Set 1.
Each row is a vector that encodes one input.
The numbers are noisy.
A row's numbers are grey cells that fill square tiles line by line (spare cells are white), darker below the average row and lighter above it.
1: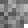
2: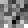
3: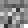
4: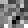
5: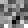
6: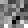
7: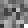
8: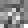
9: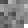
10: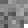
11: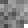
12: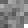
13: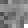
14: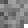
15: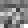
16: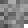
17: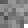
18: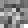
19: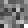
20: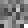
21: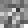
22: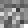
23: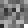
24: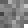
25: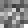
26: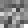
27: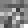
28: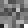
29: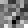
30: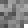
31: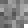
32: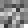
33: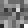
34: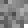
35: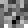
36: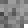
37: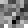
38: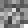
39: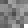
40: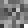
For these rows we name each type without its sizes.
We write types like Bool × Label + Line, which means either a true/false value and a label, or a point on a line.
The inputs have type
Line.
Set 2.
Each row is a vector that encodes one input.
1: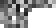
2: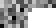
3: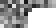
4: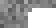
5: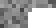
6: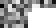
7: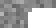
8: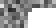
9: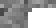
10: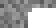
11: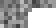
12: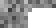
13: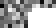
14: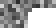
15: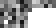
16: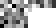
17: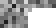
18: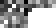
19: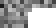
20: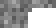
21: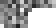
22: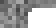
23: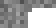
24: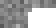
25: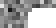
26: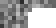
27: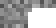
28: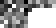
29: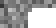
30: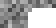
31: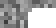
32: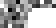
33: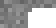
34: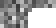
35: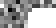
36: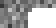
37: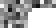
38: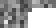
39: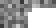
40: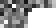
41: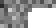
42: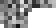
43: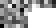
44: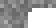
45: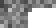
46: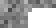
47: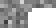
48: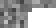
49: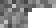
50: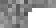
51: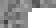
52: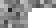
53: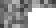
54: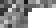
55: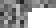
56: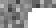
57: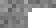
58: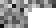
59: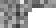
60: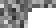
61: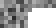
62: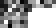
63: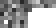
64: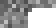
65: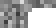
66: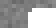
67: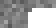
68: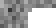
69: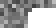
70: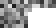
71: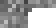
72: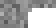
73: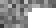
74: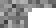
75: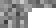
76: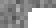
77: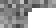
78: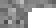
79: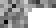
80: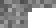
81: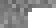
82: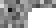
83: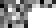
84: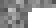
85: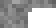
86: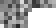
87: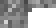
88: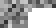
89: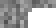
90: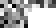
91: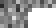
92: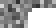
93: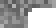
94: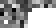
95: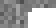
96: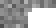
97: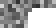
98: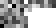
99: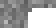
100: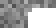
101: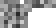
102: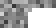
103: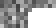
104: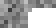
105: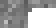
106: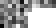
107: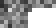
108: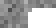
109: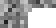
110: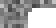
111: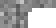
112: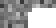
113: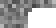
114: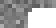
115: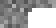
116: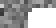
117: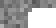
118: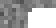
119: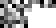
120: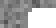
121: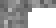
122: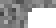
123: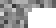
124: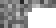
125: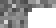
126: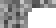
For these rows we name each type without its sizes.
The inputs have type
Line.
